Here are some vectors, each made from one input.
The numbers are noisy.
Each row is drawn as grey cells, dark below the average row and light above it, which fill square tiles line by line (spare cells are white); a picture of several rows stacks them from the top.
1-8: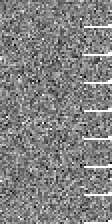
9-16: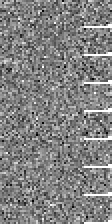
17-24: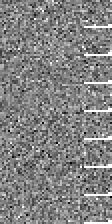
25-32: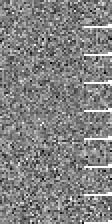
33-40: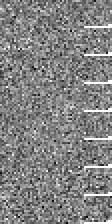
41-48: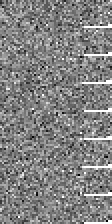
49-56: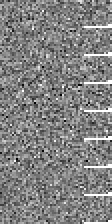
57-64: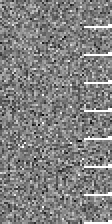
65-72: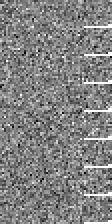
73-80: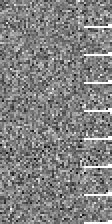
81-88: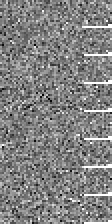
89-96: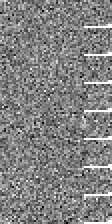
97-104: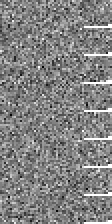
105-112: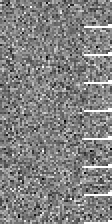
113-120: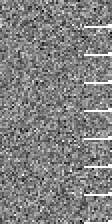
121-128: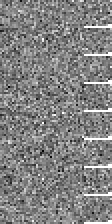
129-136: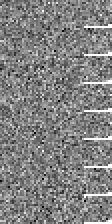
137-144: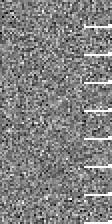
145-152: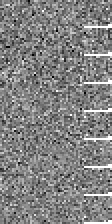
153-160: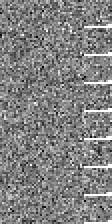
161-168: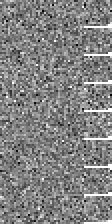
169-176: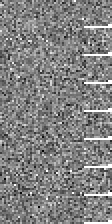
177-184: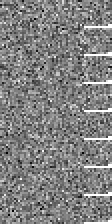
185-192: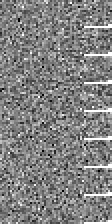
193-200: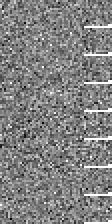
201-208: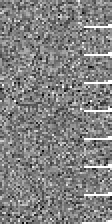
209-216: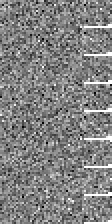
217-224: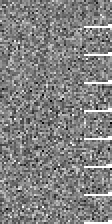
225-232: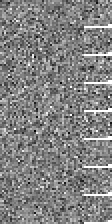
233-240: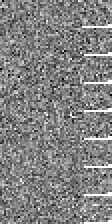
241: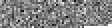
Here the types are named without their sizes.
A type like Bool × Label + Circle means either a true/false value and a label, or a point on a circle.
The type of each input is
(Line + Tree) × Tree.
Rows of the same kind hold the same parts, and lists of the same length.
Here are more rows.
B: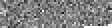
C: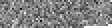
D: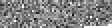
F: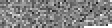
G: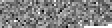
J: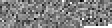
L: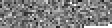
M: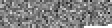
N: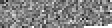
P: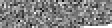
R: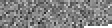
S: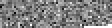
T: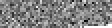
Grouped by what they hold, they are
B, C, F, M, N, R
D, G, J, L, P, S, T

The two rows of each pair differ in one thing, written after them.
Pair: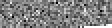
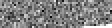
the node of the tree
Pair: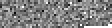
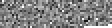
the node of the tree
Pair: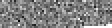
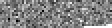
the place on the line
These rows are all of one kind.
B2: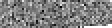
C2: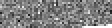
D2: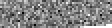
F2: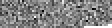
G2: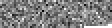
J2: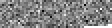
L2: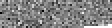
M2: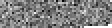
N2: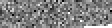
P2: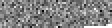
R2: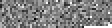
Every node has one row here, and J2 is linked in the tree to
F2.
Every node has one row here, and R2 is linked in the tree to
G2 and P2.
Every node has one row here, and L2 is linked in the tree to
C2, M2, N2 and P2.
